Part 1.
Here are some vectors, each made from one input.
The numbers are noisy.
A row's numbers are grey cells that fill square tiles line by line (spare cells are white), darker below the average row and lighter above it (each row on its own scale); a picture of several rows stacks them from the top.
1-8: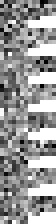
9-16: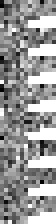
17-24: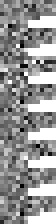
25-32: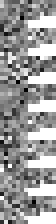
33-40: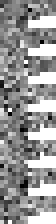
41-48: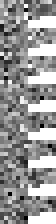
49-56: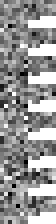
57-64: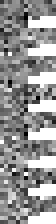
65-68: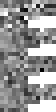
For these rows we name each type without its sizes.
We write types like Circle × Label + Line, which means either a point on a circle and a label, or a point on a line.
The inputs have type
(Bool × Bool × Bool × Bool + Unit) × Tree.
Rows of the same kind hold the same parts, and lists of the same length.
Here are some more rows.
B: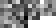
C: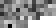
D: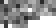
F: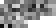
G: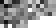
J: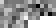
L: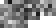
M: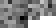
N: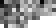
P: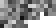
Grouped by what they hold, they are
B, C, F, J, L, M, P
D, G, N

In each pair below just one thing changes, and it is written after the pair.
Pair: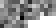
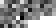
one of the four true/false values
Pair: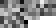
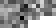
one of the four true/false values
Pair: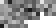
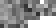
one of the four true/false values
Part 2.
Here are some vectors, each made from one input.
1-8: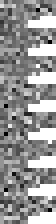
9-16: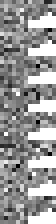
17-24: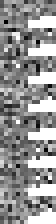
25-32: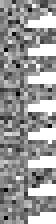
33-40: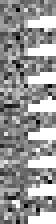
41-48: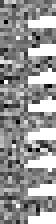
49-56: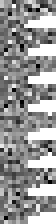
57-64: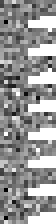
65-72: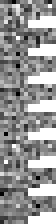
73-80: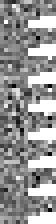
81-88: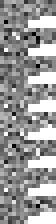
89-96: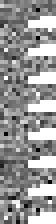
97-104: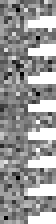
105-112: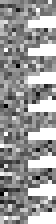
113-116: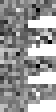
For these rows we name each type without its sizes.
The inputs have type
Bool × Line.
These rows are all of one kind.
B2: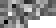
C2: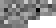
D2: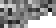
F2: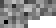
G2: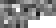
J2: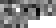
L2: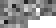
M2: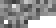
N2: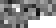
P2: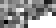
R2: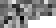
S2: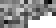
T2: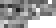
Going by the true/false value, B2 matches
F2, L2, R2 and T2.
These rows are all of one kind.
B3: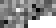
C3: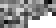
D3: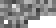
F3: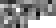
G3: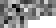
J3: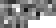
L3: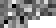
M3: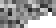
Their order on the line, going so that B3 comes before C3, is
B3, C3, L3, G3, M3, D3, J3, F3.
